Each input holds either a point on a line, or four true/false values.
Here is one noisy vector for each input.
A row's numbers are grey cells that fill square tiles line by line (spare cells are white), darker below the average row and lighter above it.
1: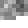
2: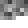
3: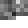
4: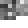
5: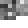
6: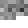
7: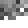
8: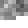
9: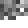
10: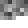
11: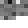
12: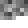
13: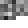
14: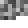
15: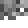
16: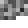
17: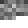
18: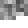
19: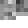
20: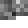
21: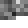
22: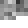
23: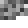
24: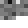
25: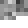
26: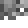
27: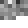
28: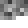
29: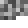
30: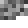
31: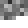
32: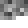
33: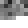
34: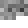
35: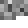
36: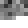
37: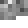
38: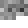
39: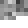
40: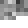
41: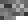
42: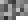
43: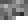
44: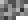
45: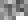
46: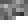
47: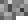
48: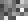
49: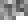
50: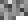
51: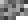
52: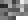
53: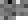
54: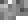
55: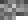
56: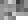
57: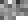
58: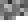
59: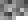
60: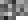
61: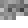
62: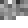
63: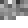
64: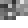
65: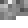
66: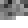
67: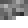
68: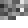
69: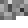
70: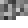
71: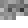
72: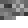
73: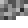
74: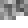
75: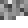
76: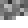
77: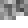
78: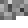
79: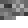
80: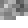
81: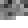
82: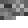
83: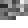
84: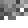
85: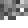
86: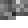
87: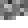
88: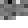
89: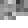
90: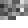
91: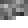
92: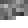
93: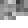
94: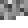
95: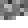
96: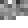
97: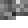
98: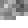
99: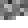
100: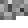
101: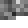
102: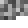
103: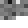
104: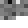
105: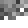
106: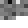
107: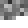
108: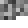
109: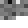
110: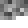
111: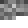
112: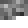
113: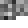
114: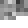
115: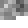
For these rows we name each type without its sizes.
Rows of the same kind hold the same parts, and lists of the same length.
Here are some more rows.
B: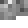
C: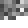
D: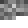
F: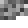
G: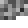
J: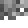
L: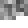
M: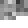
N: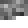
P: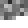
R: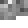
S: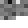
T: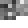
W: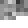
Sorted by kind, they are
B, D, L, M, N, P, R, S, W
C, F, G, J, T

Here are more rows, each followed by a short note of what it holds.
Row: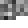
a point on a line
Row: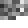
a point on a line
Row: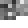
a point on a line
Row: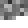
four true/false values
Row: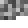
a point on a line
